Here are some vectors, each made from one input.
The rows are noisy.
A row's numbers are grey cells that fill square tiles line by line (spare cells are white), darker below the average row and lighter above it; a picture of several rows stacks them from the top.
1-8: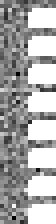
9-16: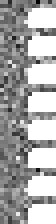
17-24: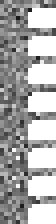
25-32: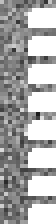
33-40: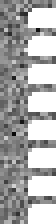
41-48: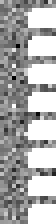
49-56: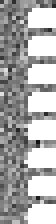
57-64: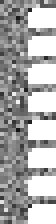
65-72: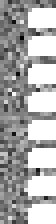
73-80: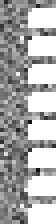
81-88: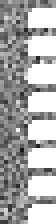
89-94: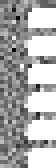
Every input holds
one of 7 labels, together with a list of up to two points on a 5-point line.
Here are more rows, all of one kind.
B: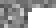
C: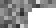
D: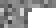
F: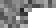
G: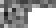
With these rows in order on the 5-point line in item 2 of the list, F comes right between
D and G.
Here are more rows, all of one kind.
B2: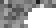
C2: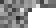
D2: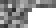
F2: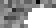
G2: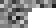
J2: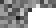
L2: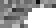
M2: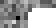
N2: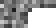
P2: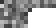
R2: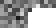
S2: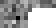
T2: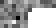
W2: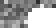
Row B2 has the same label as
F2, L2 and W2.
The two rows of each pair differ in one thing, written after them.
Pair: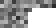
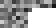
the place on the 5-point line in item 1 of the list
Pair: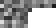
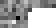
the label
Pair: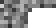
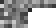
the place on the 5-point line in item 1 of the list
